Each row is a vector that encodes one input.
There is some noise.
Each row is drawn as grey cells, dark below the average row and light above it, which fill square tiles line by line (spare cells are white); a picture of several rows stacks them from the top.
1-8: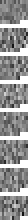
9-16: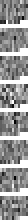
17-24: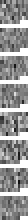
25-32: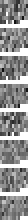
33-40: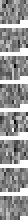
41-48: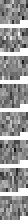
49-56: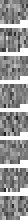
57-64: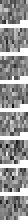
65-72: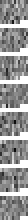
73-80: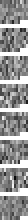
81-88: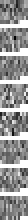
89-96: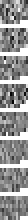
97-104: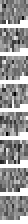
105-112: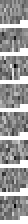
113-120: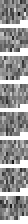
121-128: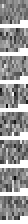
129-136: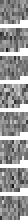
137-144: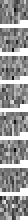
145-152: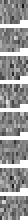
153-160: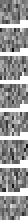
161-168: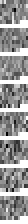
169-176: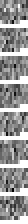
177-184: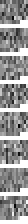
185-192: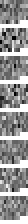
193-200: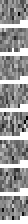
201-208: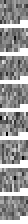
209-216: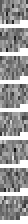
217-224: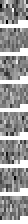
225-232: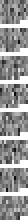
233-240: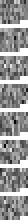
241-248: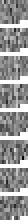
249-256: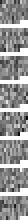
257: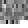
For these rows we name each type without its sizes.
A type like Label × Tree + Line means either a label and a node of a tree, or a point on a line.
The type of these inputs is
(Bool × Circle + Unit) × Line.
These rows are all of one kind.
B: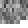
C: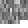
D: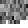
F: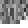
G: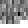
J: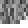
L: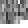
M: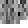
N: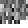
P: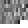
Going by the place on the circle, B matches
D, F, J and N.
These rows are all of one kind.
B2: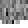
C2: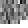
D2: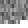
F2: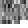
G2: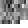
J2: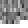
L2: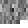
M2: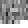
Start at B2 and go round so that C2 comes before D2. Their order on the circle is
B2, L2, J2, C2, M2, F2, D2, G2.
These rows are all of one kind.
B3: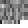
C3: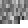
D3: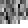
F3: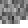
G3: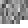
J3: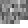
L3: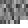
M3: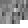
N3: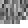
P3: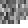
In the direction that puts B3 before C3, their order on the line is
P3, D3, F3, J3, B3, M3, G3, N3, C3, L3.
